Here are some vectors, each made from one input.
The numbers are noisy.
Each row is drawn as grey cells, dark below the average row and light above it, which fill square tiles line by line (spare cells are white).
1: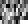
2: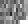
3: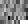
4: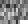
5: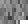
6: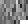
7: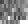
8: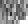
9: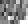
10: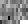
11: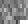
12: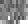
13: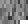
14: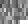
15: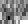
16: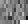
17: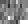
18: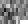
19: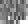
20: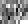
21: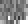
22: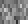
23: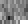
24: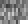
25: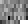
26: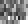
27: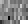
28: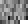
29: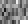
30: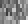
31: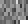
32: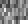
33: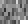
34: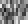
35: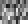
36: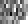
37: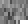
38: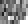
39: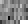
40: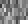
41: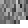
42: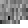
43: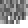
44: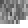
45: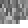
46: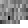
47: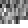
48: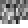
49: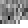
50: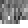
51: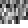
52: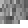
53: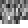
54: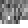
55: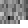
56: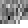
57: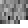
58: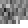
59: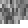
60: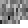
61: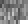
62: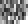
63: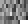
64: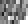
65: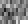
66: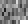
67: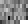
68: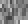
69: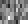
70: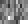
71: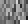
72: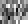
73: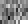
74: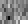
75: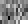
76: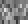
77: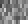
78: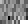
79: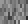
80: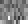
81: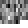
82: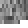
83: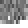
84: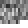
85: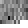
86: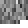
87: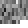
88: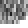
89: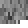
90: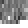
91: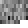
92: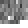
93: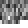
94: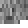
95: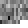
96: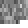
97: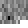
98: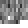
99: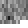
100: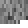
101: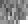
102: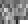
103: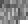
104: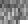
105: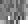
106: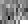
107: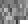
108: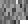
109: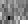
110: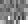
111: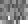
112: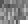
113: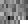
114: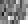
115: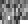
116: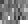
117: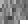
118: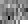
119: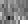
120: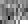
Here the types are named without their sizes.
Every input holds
a point on a line and a true/false value.
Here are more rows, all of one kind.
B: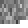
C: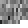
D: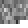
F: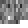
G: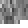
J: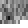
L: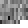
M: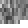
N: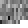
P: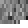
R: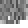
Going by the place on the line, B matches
C, D, L and N.
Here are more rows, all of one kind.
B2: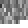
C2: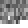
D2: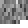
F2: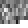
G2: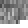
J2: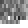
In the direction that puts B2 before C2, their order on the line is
F2, B2, G2, C2, J2, D2.
